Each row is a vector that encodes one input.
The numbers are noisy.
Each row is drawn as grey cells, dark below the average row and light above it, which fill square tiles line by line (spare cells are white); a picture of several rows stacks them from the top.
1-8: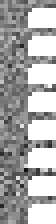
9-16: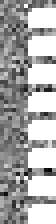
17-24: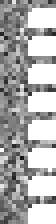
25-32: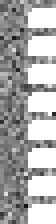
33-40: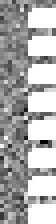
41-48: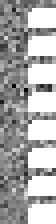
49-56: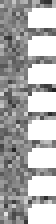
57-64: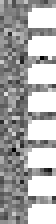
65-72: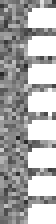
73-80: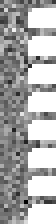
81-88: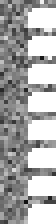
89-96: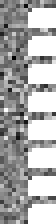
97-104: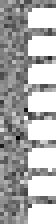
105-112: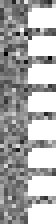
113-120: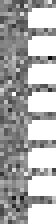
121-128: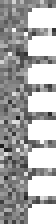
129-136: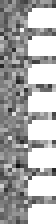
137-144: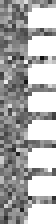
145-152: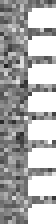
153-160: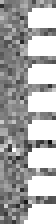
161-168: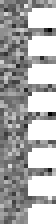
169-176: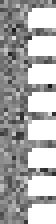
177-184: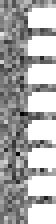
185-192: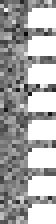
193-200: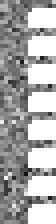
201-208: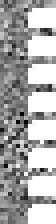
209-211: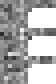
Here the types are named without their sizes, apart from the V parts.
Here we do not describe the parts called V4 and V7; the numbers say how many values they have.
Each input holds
a value of V4 and a value of V7, together with either a label, or three true/false values.
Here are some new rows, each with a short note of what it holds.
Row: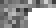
three true/false values, a value of V4 and a value of V7
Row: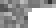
a label, a value of V4 and a value of V7
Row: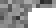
a label, a value of V4 and a value of V7
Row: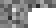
a label, a value of V4 and a value of V7
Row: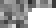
three true/false values, a value of V4 and a value of V7
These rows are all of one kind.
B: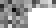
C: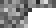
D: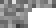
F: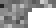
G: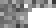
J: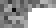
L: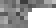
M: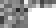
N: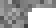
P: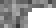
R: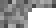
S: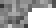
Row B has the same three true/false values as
D, M and R.
